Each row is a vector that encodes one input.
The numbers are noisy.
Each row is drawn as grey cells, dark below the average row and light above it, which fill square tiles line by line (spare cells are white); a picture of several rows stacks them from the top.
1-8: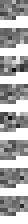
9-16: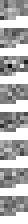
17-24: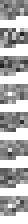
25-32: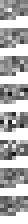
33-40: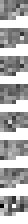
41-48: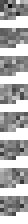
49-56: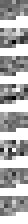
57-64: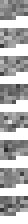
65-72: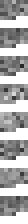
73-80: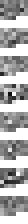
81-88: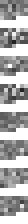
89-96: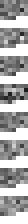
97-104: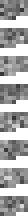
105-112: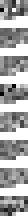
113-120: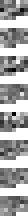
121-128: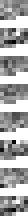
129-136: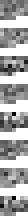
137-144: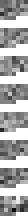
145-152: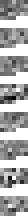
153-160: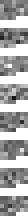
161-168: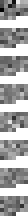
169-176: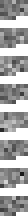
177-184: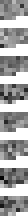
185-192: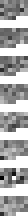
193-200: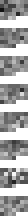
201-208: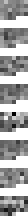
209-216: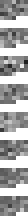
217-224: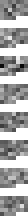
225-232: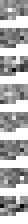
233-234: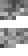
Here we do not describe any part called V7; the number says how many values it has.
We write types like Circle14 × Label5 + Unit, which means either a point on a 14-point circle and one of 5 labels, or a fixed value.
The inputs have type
Line5 × V7 + List2(Line9) × Tree9.
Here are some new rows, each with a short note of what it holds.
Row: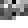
a point on a 5-point line and a value of V7
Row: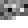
a point on a 5-point line and a value of V7
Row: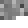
a node of a 9-node tree, together with a list of two items
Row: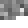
a node of a 9-node tree, together with a list of two items
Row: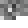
a node of a 9-node tree, together with a list of two items
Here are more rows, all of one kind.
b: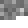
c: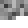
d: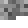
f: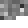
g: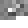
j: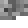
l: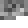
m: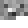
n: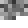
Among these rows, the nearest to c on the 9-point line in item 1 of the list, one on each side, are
f and m.
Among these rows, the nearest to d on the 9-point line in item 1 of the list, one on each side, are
b and j.
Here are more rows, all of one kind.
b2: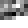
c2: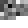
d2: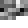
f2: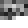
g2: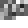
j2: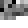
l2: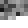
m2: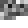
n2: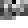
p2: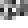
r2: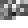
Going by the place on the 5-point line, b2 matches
f2, n2 and r2.
